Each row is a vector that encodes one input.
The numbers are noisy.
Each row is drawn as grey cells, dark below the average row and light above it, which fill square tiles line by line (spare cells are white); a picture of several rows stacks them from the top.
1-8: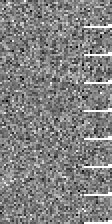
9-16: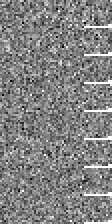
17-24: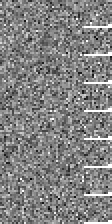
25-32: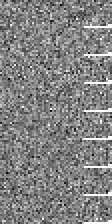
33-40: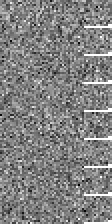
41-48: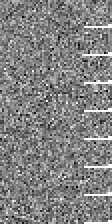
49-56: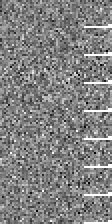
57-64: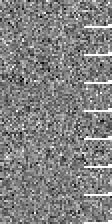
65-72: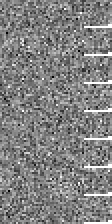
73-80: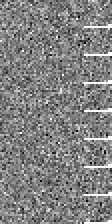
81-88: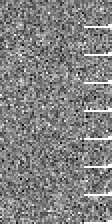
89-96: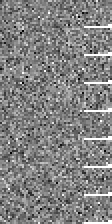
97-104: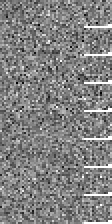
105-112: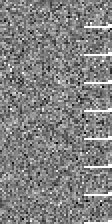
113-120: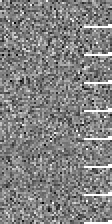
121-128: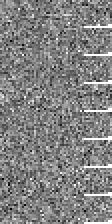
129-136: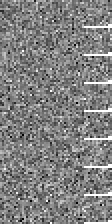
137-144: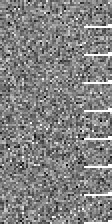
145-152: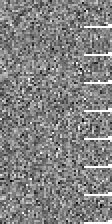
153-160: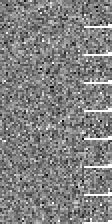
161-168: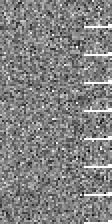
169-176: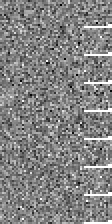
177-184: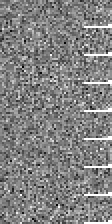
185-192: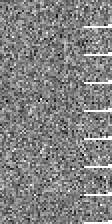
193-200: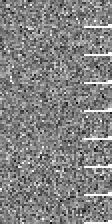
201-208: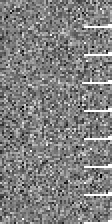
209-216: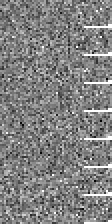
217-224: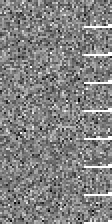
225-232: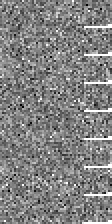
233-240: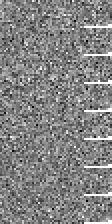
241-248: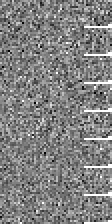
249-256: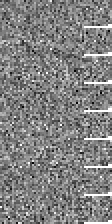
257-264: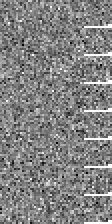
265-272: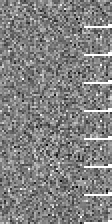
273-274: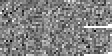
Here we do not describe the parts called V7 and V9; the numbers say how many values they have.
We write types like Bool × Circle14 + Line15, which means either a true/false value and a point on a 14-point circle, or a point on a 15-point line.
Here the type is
(Circle8 + Label5 × V9) × Line11 × V7.
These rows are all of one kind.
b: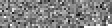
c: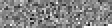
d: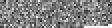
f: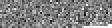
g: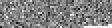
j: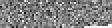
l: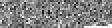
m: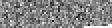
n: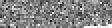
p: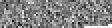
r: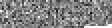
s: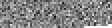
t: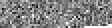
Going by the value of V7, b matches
d, n and s.
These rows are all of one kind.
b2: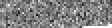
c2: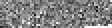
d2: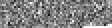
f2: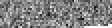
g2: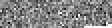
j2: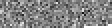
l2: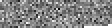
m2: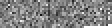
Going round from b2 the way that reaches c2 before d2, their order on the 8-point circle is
b2, j2, l2, f2, c2, d2, g2, m2.
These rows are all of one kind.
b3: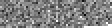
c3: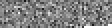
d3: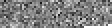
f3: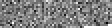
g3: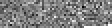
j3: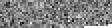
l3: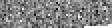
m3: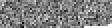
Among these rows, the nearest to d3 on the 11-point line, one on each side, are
c3 and l3.
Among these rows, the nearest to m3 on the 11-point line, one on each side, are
g3 and j3.
